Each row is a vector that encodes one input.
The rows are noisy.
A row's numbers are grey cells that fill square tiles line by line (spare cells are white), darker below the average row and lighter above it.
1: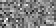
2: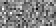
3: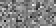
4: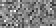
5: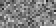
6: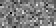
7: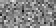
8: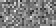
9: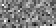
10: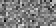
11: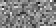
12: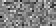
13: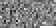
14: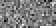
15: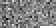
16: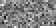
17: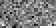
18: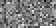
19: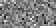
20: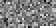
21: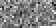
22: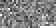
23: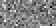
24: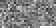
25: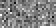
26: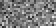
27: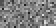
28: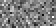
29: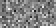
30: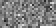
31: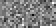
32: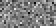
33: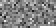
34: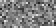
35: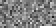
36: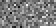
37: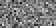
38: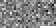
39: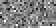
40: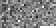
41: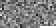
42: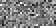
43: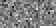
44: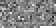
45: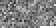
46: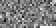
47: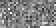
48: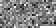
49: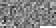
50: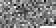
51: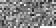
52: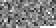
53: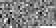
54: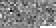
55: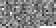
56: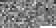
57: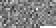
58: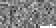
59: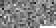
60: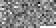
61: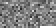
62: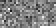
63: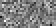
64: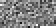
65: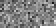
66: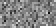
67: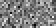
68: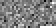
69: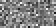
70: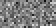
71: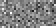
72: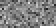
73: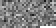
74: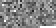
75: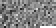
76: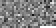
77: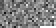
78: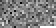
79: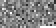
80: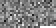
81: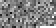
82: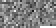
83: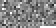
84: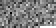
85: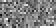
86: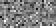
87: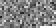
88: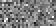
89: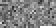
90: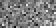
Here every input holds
a point on a 5-point line, together with either a point on a 5-point line, or a point on a 6-point line.
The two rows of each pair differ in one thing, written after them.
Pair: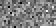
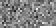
the place on the 5-point line
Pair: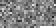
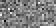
the place on the 6-point line
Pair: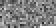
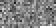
the place on the 5-point line
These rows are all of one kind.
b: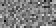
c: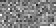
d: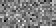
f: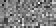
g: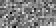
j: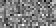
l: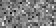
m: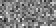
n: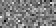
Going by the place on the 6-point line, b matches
d, l and n.
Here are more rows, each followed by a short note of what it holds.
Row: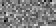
a point on a 5-point line and a point on a 6-point line
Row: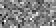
a point on each of two 5-point lines
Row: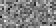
a point on each of two 5-point lines
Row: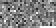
a point on each of two 5-point lines
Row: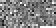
a point on each of two 5-point lines
